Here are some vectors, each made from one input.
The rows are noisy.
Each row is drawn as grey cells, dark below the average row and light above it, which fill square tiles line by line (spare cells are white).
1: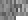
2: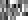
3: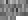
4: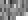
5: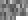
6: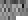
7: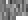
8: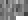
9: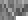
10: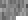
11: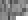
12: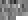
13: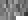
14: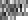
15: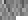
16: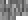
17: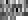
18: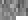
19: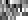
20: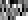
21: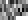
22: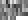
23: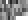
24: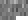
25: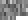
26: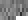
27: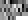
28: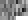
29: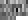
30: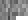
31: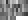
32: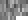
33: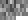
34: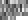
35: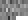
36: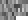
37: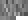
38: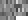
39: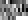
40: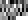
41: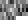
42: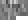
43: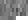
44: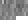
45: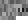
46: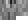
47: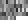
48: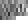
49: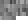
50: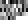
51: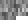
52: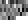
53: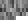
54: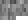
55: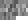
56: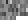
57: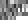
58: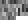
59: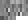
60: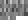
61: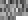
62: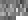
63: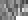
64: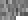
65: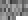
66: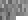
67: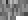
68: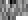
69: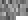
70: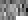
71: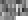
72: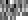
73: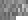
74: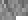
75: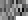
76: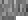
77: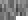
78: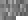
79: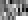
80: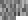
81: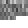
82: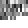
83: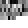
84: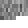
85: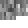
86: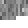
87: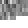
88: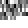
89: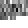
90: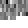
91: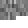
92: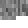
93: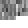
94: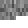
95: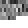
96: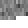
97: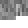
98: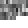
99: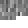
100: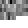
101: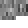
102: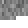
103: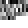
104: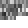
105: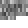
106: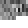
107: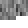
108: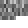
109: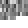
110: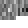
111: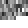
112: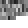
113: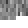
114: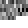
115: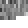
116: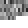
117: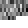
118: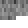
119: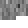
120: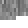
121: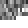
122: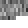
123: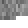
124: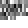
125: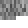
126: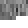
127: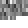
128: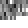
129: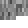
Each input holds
a node of an 8-node tree, together with either a point on a 9-point circle, or a point on a 6-point line.
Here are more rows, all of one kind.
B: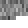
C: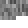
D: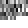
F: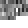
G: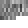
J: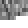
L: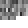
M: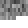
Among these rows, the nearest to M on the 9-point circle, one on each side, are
B and C.
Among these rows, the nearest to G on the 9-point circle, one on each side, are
F and J.
